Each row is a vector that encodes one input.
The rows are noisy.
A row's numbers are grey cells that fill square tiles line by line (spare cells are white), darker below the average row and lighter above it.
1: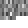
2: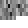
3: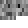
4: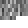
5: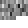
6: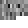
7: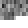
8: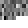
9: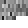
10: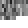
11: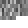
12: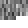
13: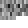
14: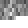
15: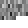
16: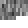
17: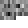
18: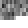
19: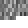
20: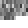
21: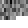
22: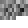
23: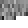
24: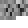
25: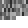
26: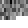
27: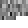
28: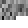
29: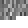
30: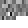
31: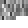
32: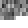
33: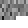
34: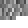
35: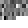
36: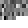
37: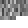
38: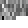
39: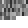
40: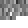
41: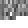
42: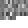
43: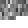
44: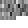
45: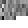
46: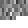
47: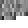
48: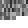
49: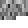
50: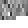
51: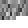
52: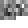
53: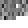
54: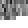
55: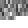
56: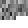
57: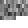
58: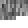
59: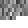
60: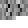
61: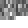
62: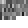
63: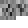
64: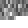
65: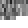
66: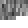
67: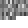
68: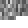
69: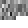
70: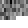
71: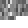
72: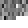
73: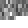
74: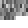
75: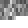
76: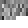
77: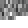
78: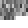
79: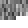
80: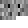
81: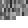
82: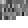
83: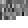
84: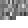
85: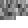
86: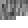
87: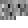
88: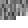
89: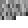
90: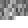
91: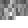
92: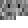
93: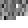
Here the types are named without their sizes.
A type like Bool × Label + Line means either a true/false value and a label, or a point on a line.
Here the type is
(Bool × Bool × Bool + Unit) × Line + Tree.
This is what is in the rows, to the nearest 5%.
About 65% of them hold a point on a line, together with either a fixed value, or three true/false values. The rest hold a node of a tree.
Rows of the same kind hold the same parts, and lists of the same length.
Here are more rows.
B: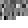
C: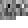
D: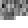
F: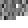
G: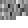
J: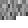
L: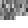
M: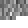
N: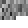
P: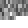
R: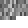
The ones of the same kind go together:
B, D, F, L
C, G, J, N
M, P, R

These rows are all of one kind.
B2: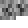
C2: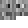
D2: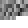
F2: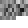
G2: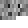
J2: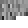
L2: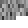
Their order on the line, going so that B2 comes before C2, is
G2, D2, F2, B2, L2, J2, C2.
